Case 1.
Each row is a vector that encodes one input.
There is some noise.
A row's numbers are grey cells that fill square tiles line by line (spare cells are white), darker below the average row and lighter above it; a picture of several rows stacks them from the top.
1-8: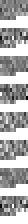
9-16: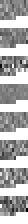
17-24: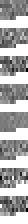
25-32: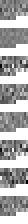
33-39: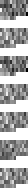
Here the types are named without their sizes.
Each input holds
a node of a tree.
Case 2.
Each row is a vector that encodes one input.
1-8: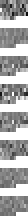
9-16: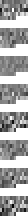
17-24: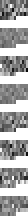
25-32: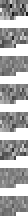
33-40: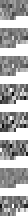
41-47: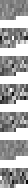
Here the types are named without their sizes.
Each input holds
a node of a tree.
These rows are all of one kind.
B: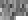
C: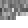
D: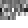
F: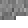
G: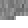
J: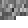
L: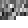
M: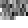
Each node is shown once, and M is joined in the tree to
B.
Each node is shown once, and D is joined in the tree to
C.
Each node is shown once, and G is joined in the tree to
B, C and F.
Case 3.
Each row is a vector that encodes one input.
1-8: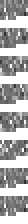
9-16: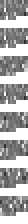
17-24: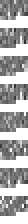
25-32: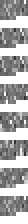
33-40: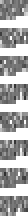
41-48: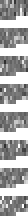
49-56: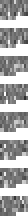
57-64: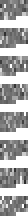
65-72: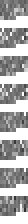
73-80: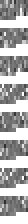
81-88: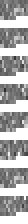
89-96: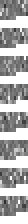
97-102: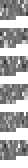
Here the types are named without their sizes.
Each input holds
a label.
